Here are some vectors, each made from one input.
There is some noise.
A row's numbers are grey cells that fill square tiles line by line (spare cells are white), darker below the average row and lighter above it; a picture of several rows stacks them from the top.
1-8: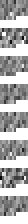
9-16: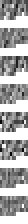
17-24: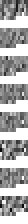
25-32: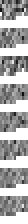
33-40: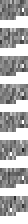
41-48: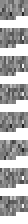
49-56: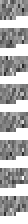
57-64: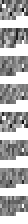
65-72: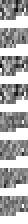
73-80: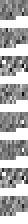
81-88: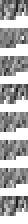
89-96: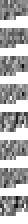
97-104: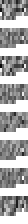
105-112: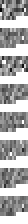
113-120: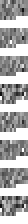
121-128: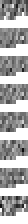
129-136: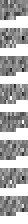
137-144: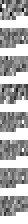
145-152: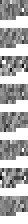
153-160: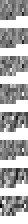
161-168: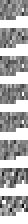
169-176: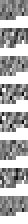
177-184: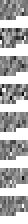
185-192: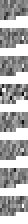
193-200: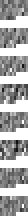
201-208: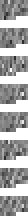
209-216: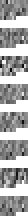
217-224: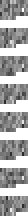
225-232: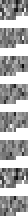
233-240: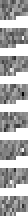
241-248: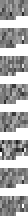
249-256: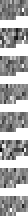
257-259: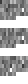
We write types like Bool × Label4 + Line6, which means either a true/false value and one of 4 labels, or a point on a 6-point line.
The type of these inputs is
(Bool × Label6 + Line8) × Circle9 + Line7.
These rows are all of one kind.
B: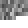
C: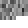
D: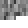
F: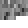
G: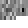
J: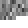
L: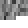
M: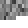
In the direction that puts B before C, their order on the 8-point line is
F, B, D, L, M, J, G, C.
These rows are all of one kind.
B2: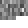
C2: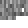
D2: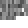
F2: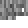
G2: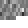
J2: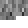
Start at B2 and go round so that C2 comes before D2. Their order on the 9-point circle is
B2, C2, F2, J2, D2, G2.
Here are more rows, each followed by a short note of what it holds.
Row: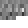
a point on a 9-point circle, one of 6 labels and a true/false value
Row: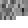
a point on a 9-point circle and a point on an 8-point line
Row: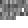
a point on a 9-point circle, one of 6 labels and a true/false value
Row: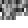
a point on a 7-point line
